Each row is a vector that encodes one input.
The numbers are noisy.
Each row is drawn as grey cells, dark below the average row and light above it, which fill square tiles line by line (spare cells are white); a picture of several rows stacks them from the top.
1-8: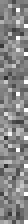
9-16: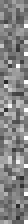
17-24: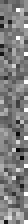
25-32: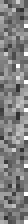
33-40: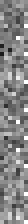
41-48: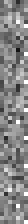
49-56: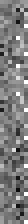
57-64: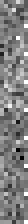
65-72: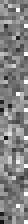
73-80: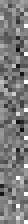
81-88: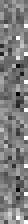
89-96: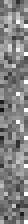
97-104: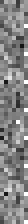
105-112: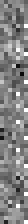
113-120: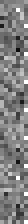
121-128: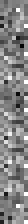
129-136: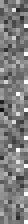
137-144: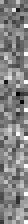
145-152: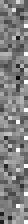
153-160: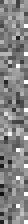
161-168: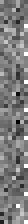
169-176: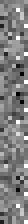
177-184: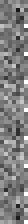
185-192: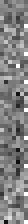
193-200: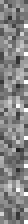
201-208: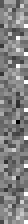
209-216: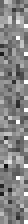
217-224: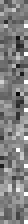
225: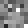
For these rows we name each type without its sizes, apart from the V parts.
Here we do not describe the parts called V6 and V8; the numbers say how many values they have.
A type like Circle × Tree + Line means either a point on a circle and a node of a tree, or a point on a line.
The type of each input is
Bool × Bool × Bool × Bool + Line × (Line + V8) × V6.
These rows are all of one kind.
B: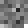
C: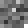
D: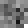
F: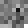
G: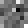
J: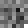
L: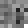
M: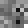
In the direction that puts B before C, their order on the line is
M, D, L, J, F, B, C, G.
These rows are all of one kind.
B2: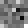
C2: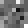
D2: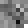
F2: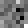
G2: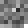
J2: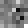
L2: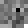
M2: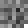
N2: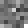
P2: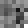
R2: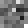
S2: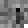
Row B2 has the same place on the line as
C2 and R2.
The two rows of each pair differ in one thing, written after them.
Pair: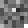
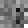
the place on the line
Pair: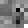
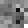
the value of V6
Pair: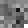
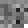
the value of V6
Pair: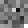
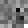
the place on the line
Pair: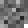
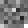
the value of V8
